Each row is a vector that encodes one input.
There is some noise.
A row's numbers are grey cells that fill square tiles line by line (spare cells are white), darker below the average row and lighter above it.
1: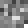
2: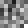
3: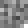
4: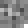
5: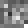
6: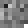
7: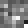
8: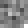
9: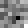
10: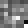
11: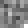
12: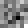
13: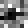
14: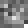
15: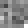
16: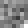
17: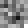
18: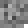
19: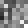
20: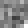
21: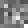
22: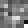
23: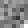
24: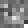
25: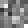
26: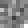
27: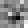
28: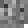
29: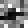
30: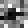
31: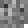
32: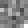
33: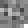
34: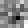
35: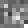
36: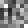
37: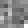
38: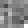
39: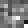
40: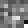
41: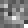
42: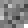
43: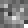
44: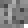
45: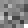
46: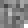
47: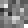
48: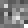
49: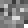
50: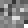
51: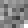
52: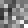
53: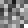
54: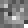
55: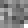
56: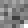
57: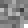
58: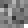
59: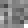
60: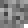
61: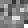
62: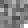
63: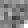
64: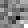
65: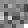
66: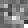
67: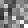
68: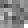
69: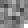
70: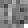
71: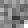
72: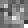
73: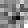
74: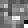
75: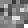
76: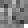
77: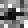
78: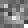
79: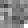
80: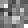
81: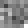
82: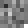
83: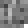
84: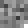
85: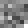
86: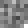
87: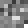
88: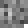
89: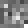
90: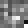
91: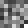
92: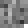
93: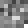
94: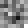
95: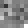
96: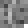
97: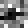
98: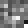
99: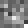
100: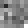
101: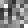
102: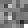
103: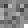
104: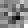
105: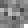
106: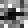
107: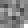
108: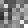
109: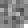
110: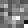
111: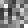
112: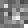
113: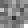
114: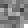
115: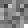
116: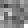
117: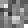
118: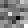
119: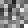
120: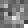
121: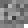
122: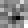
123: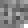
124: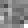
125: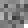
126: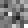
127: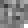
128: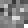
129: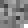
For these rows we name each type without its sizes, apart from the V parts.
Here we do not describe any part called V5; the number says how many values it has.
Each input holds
a list of items, each a true/false value and a value of V5.
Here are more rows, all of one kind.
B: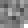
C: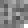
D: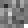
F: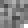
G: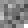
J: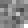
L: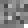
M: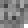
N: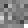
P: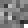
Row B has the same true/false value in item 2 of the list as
C, D, F and J.
